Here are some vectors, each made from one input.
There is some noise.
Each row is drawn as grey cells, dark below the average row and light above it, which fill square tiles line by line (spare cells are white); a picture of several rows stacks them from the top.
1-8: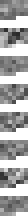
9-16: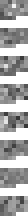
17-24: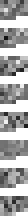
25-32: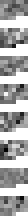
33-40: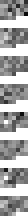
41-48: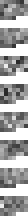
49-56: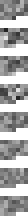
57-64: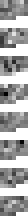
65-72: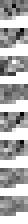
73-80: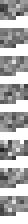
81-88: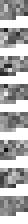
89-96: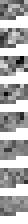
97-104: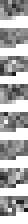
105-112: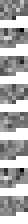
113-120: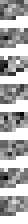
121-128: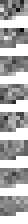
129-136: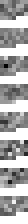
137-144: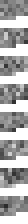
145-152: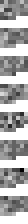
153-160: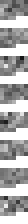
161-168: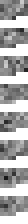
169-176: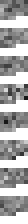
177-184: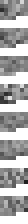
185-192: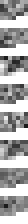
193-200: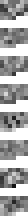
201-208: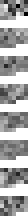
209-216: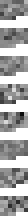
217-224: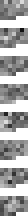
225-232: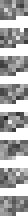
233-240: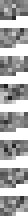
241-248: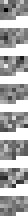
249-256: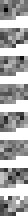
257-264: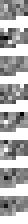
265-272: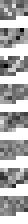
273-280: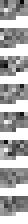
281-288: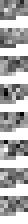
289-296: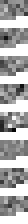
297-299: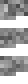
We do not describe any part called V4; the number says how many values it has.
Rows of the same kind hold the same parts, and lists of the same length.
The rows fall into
2 kinds.
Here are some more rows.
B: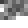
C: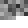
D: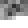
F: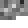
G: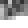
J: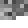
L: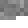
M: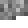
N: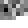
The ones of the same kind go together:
B, F
C, D, G, J, L, M, N

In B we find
a point on each of two 8-point lines.
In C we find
a point on an 8-point line, a true/false value and a value of V4.
